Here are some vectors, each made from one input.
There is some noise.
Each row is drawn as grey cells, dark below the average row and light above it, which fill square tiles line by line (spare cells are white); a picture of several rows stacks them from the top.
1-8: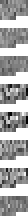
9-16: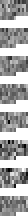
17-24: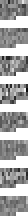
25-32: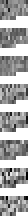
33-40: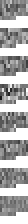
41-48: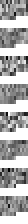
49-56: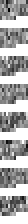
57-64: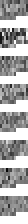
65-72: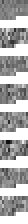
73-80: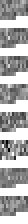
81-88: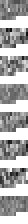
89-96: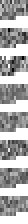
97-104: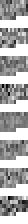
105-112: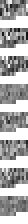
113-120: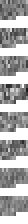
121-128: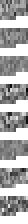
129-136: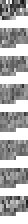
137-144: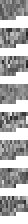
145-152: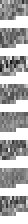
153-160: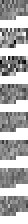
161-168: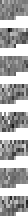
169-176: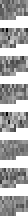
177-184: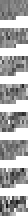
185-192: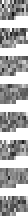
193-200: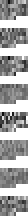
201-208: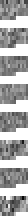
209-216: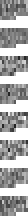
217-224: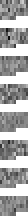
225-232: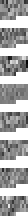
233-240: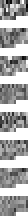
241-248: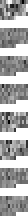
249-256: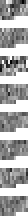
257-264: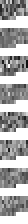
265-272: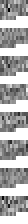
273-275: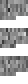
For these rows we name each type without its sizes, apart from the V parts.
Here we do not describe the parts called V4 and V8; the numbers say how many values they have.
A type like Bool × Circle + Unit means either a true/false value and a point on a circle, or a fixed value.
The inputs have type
Bool × (Tree + V8) + Label × Label + V4.
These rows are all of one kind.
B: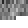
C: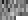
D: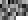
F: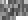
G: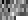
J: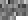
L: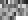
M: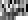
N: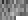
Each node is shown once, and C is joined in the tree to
G and L.
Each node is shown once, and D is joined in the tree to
B and G.
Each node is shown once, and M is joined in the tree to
F, G and J.
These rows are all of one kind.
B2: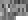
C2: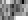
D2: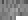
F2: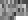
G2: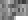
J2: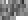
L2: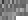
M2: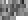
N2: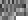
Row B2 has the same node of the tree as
M2 and N2.
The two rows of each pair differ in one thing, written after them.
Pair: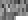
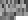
the value of V8
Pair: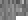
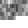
the true/false value
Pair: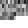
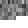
the value of V8
